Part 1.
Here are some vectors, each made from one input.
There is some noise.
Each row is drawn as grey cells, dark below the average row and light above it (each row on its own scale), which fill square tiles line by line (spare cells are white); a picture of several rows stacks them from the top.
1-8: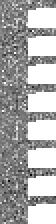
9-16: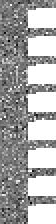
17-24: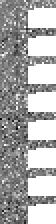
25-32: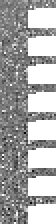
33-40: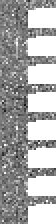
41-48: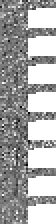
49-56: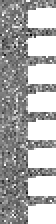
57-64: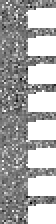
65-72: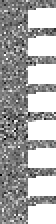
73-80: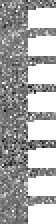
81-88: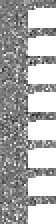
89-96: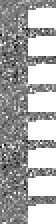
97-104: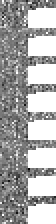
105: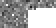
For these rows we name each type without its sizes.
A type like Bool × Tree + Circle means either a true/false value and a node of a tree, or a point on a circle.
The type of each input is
Line.
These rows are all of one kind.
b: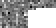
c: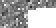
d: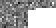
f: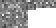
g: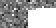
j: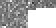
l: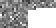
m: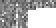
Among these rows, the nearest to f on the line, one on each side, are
l and m.
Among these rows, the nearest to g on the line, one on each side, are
b and c.
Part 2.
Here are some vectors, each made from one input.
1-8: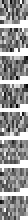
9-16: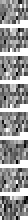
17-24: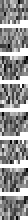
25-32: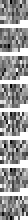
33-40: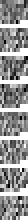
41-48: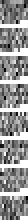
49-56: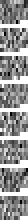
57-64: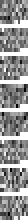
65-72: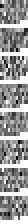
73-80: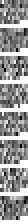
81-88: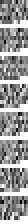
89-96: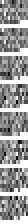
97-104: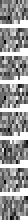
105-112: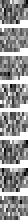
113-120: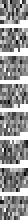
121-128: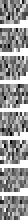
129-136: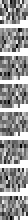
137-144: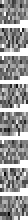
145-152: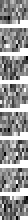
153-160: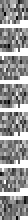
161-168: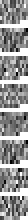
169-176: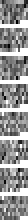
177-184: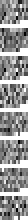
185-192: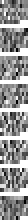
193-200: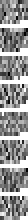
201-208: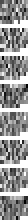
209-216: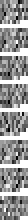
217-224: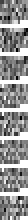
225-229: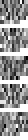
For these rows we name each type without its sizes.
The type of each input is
Label.
